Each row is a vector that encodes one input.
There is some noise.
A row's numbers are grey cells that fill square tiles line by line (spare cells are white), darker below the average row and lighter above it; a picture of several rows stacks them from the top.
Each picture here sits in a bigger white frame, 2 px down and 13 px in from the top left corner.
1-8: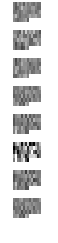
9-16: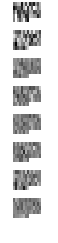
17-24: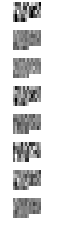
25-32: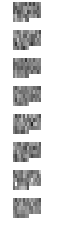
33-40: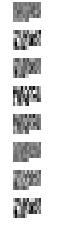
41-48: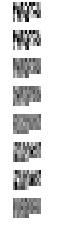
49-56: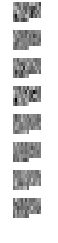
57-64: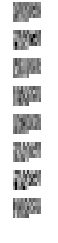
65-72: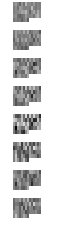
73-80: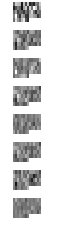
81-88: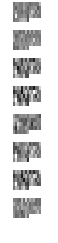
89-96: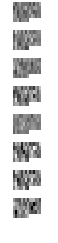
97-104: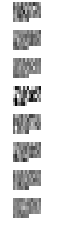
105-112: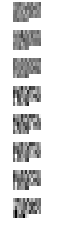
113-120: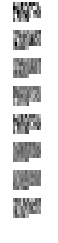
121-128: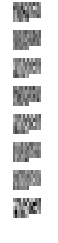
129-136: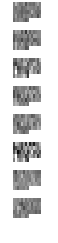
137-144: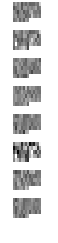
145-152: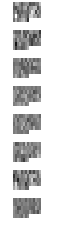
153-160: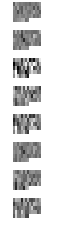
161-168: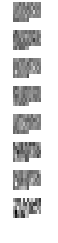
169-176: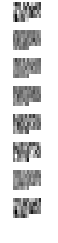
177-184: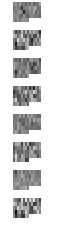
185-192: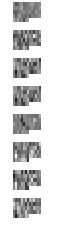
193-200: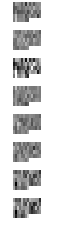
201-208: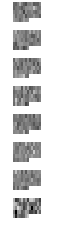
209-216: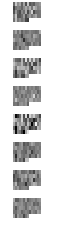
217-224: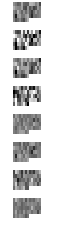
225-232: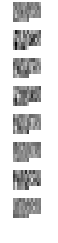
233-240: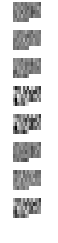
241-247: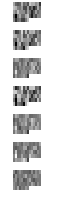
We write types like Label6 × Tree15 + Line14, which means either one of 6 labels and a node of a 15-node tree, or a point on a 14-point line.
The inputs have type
(Line10 + Tree13) × Tree13.
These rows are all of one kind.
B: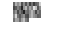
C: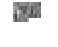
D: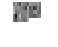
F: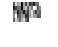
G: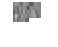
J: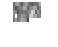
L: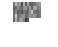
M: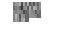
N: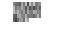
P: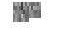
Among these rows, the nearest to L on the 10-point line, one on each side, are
B and J.
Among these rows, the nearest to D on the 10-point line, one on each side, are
F and N.
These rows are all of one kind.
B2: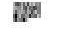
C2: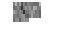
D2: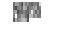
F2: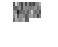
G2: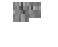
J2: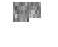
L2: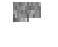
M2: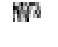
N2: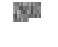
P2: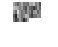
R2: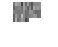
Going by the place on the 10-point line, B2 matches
M2 and R2.
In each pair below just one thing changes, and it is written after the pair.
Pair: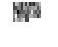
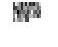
the place on the 10-point line
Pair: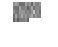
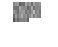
the place on the 10-point line
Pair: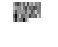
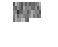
the node of the tree
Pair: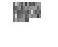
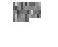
the place on the 10-point line
